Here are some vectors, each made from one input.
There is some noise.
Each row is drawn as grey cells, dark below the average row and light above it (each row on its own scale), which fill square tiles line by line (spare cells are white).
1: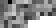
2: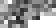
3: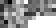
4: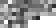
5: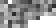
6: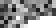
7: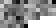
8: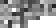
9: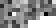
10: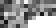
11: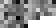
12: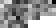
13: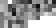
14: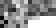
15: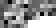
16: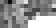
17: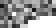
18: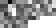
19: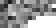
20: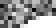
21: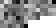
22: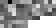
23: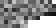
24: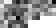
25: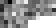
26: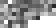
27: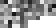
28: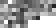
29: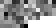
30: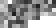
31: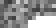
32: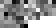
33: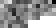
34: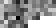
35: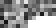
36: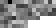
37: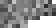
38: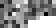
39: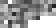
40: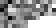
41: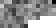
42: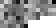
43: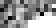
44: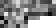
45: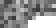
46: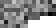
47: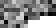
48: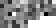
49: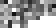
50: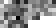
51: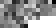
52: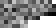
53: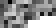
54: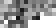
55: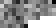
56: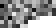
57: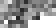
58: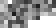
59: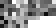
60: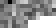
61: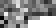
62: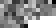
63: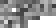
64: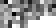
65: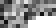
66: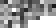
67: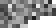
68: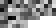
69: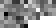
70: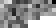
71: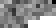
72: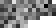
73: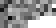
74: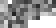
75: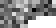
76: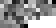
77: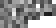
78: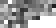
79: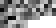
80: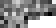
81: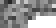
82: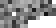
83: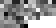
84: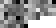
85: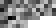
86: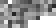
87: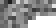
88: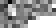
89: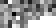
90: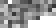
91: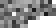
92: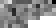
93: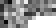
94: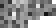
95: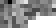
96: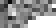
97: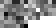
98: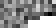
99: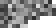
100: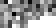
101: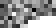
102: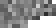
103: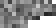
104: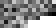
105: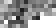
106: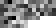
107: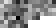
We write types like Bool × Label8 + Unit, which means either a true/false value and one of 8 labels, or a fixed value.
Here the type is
Bool × Circle9 + Line6.
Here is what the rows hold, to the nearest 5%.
About 55% of them hold a point on a 9-point circle and a true/false value. The rest hold a point on a 6-point line.
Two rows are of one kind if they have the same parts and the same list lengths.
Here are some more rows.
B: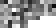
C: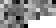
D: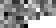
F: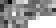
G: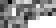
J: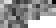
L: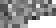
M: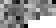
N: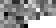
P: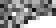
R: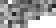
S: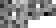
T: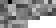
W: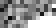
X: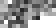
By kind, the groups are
B, C, D, J, M, N, R, X
F, G, L, P, S, T, W

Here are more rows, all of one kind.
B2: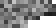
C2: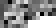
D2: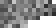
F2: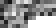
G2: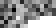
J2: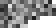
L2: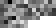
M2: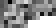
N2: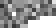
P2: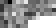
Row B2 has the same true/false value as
D2, G2, J2 and N2.
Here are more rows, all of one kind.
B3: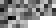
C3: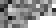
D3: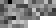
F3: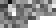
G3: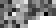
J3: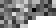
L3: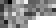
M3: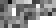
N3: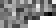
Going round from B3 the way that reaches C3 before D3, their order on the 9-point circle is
B3, C3, F3, J3, G3, L3, M3, N3, D3.
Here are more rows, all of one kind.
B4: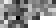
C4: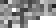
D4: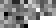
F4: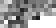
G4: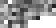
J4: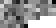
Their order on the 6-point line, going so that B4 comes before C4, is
D4, J4, B4, F4, G4, C4.
